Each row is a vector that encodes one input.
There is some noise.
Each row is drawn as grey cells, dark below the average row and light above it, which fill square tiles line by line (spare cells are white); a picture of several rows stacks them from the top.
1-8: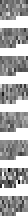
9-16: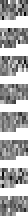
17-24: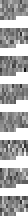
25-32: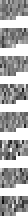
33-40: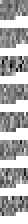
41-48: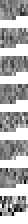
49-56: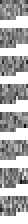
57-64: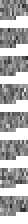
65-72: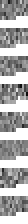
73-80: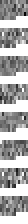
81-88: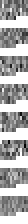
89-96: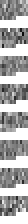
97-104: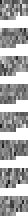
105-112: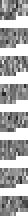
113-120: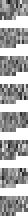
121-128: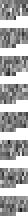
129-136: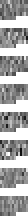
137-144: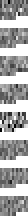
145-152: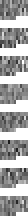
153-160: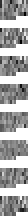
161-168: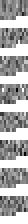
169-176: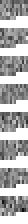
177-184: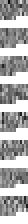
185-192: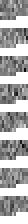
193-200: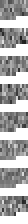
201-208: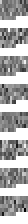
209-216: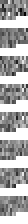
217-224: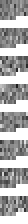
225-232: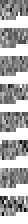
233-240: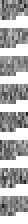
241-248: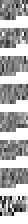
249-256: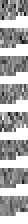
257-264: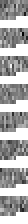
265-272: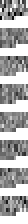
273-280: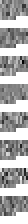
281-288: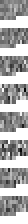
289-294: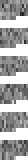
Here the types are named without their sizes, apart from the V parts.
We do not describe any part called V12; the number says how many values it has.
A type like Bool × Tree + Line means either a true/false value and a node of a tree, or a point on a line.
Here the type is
Bool × Label × V12 + Unit.
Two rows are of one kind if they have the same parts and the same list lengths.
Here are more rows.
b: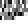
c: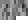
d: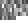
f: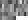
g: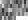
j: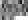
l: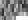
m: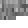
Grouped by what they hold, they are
b
c, d, f, g, j, l, m

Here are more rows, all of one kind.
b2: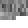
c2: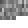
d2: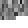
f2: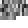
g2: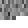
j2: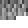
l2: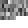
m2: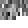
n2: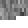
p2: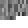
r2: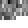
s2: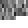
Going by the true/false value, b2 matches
d2, l2 and n2.
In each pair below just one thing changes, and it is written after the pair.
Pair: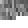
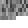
the value of V12
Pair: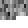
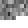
the true/false value
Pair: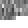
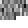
the label
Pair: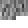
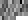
the value of V12
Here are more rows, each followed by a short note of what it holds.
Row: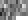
a label, a true/false value and a value of V12
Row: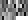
a label, a true/false value and a value of V12
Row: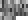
a label, a true/false value and a value of V12
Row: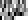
a fixed value
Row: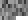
a label, a true/false value and a value of V12
